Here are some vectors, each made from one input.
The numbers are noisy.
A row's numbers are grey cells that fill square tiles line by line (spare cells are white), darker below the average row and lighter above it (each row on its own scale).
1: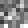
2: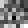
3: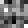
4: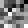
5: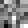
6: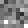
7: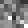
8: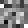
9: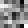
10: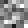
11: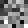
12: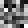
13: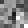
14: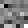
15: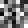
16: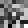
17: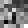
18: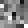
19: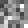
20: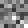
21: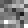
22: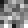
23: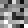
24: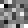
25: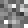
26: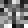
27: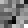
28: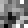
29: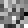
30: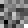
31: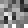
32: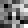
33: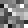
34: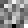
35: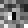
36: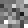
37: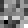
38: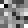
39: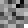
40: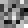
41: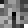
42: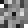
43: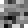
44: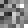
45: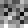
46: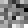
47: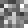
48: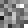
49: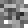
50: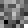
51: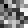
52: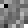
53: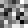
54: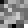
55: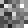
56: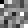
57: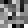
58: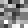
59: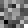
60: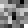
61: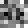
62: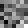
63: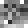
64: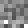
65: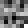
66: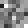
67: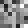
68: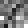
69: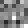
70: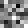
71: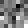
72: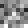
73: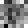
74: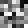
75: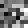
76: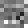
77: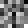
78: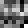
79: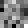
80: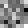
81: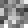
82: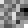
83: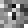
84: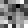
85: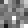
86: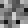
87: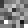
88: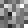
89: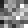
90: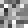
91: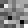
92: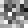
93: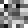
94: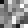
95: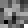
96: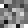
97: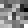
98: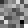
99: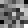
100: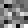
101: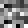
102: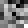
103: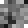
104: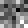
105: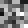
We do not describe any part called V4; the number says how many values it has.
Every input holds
a point on a 6-point line and a value of V4, together with either a fixed value, or four true/false values.
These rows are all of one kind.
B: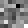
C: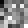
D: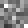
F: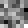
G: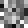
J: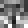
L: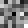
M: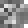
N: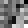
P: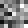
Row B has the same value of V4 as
C, D, G and M.
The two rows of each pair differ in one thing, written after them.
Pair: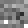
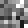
the value of V4
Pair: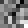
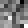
one of the four true/false values
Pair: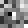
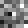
one of the four true/false values
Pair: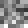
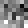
the place on the 6-point line
